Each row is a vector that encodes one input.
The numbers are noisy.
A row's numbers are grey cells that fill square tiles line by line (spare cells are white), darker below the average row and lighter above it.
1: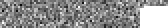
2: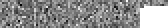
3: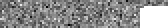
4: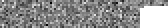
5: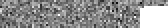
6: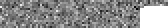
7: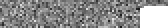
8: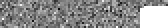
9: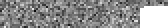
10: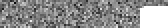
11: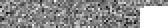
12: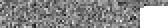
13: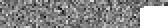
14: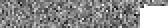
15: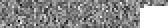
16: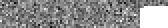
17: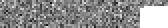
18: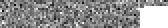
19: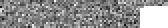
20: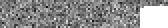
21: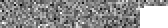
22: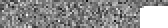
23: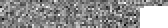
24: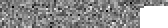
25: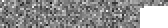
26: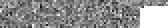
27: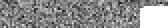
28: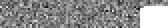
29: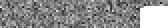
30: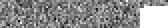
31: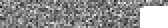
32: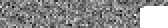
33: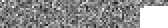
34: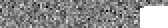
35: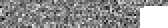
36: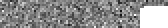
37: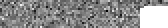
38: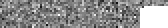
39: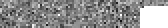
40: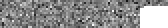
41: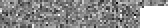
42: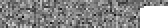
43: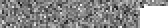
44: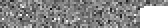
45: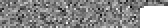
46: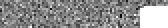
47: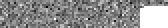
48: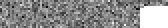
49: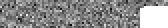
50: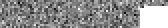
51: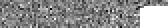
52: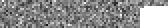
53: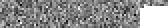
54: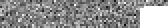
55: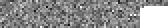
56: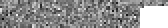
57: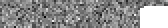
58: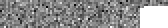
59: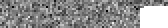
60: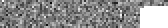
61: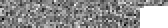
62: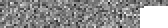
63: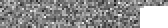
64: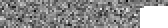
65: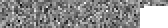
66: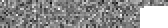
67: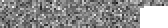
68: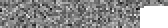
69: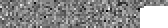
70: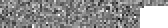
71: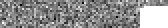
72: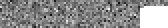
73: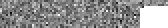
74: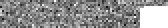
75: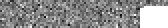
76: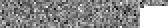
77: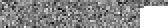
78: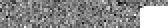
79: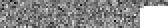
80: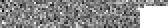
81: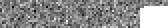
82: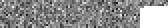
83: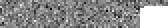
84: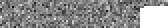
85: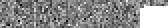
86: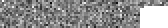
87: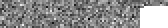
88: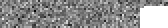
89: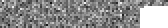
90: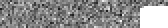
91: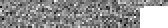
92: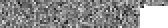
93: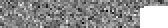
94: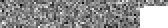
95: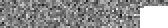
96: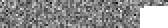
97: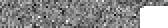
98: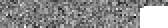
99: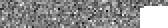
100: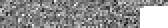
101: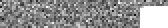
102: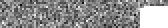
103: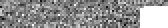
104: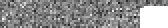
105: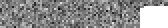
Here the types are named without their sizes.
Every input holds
either a point on each of two circles and a point on each of two lines, or three true/false values.
